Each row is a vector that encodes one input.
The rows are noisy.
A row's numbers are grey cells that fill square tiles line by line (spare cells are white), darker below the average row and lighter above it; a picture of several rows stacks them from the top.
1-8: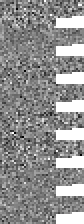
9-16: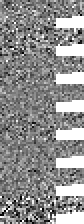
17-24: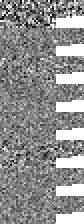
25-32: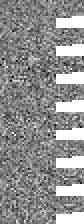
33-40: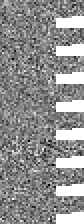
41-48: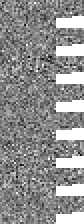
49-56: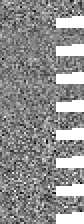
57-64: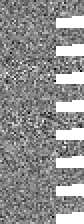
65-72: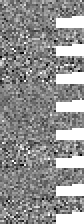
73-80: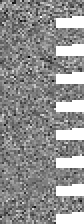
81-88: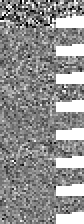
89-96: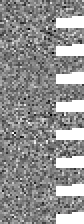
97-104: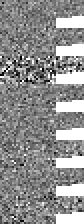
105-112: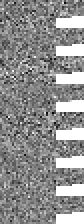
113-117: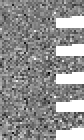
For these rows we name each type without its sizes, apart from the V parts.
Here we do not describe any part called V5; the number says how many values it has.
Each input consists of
a list of items, each a true/false value and a value of V5.
